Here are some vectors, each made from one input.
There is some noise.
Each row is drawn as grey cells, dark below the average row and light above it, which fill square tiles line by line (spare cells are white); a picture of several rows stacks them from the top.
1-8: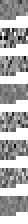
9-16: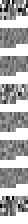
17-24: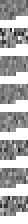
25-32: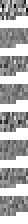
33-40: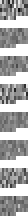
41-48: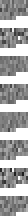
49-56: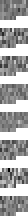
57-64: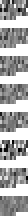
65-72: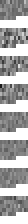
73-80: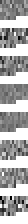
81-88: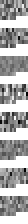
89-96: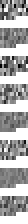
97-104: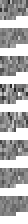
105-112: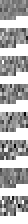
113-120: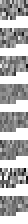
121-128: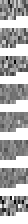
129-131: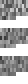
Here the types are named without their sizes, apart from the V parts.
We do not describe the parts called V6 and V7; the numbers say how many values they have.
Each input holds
either a point on a line, a true/false value and a value of V7, or a value of V6.
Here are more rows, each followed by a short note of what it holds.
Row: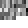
a value of V6
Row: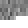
a point on a line, a true/false value and a value of V7
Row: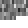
a point on a line, a true/false value and a value of V7
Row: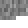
a point on a line, a true/false value and a value of V7
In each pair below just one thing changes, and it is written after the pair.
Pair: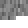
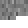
the true/false value
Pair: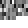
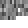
the value of V7
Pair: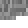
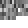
the true/false value
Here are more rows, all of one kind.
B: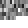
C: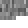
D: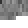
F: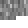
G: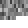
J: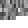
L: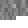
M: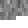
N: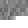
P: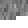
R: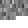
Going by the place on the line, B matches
L, M, N and P.
